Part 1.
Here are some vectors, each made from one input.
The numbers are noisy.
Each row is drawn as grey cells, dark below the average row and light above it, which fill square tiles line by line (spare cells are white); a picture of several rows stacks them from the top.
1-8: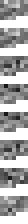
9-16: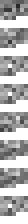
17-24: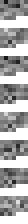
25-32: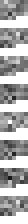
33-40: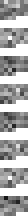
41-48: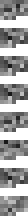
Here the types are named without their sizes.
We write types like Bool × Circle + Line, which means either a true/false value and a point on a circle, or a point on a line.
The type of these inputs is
Bool × Bool × Bool.
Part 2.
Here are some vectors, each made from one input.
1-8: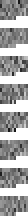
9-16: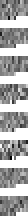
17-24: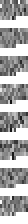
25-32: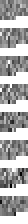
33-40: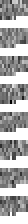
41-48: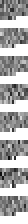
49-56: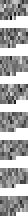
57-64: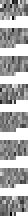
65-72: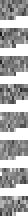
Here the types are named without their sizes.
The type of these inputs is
Line × Line.
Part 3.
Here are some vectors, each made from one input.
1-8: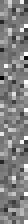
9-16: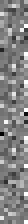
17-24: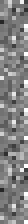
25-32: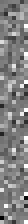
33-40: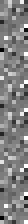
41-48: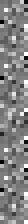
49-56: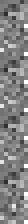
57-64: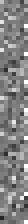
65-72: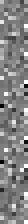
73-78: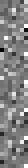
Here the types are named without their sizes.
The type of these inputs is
Line.
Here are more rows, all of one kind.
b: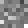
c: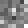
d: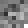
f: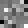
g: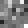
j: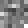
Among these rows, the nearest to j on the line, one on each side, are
b and g.
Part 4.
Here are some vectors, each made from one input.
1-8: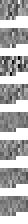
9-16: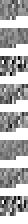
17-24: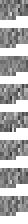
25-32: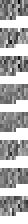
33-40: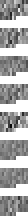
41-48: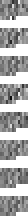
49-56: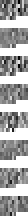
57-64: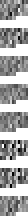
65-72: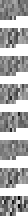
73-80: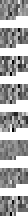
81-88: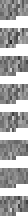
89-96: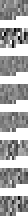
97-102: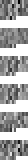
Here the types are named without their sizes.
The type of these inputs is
Line.
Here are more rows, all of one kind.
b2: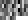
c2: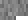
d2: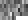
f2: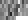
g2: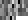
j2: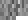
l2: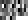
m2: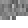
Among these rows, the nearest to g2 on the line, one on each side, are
b2 and d2.
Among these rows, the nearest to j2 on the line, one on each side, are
f2 and m2.
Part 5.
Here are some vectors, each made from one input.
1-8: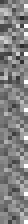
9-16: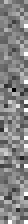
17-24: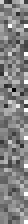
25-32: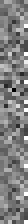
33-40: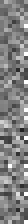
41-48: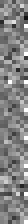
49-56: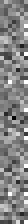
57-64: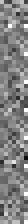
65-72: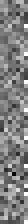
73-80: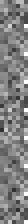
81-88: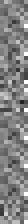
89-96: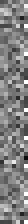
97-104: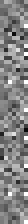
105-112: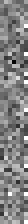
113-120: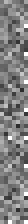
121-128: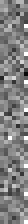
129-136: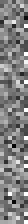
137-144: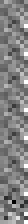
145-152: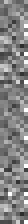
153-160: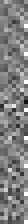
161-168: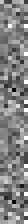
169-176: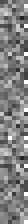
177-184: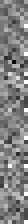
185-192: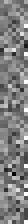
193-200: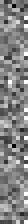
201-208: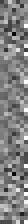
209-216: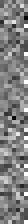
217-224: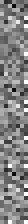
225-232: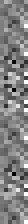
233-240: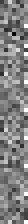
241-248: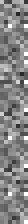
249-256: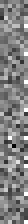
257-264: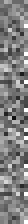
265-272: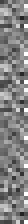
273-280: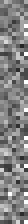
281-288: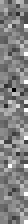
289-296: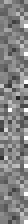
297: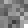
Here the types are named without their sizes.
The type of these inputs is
Circle.
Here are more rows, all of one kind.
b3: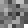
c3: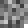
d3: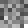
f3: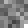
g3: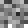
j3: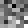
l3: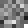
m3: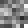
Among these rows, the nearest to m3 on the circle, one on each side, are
c3 and l3.
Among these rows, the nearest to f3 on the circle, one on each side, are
c3 and d3.
